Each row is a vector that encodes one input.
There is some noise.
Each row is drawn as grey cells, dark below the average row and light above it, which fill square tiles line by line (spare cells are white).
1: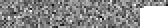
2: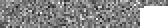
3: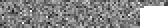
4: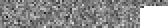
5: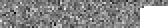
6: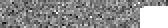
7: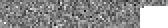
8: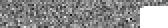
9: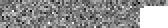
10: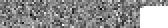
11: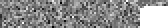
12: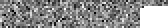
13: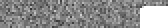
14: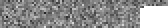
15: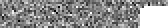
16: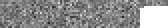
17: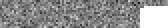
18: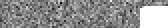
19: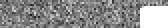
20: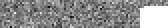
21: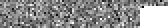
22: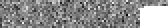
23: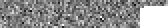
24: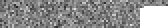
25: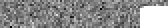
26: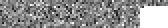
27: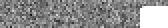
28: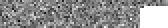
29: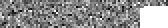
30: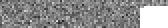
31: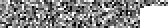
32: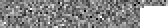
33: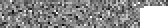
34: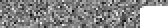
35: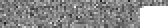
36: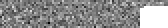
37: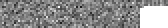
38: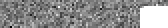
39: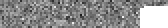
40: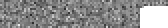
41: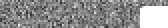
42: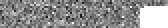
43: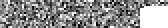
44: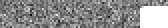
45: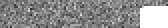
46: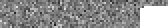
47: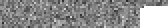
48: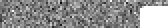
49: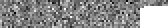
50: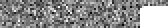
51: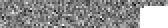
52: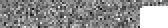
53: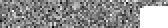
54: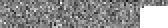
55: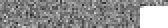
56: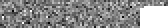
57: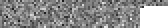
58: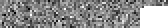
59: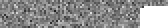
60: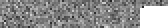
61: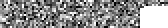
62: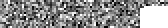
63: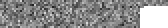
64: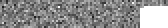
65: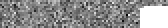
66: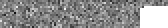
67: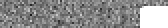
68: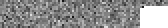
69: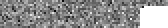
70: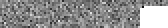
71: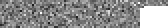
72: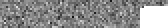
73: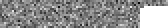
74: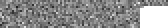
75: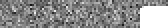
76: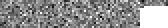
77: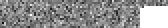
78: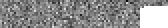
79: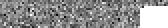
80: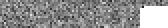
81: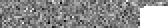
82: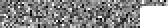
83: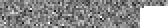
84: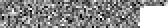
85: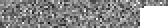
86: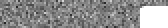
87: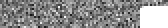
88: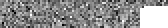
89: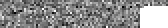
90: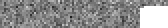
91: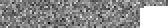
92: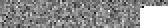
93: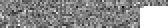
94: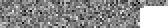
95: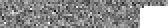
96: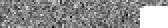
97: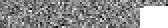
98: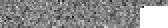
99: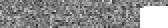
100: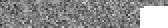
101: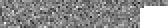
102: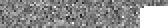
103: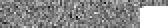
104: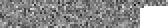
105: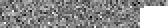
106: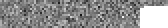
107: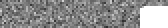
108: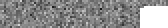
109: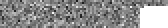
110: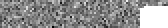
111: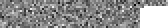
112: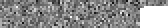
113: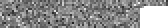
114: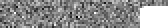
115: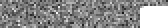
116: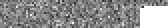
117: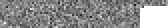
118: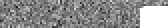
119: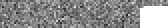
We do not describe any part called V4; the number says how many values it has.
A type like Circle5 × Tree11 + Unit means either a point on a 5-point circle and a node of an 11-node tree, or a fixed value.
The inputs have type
List2(Line6 × V4).
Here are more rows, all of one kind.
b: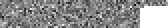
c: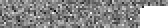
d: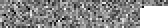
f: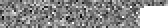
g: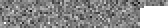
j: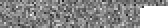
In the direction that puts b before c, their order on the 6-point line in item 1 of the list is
b, d, g, c, j, f.
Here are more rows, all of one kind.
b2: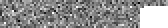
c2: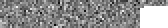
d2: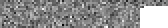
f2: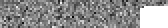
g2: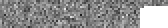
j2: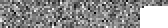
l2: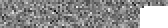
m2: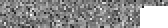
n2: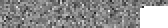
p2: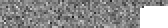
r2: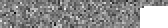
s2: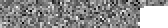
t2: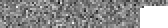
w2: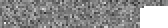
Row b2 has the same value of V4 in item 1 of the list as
d2, s2 and w2.
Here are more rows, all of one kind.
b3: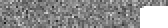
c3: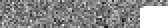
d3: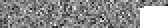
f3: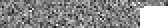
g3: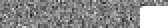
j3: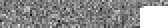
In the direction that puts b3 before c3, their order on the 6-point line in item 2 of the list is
b3, d3, g3, f3, j3, c3.
